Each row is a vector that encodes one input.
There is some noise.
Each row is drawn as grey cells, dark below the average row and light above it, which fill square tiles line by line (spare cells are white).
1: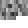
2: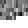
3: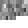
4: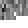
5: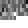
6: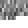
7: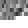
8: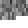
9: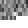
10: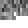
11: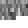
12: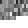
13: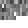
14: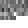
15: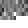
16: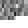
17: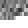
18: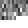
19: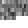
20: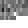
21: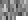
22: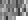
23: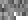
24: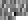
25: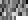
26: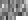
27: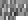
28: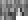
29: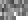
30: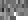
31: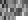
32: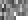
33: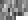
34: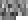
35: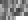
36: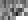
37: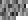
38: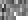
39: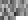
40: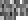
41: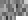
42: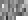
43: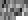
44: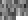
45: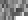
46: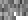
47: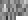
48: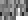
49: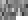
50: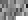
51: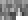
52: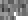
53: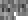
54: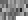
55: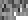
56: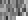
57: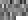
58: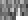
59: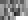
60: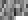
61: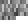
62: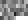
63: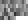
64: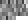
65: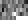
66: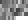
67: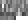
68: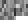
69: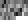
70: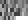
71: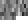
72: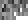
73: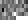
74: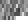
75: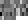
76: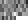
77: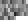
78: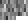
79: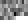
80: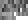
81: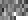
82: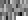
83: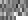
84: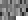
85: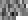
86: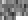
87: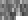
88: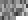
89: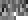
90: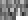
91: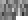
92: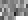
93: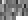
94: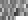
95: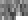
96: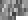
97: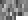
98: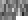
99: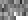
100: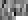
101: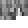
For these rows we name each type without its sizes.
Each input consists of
a point on each of two lines, together with either a point on a line, or a node of a tree.
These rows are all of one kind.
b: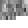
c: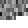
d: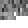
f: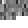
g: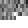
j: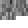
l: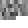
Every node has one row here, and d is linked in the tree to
g and j.
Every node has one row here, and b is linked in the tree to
c.
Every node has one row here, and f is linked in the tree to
j and l.
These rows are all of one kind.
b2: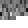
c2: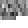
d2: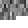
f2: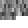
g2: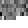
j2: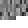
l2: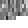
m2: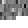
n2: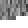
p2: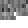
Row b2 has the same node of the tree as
d2, j2 and n2.
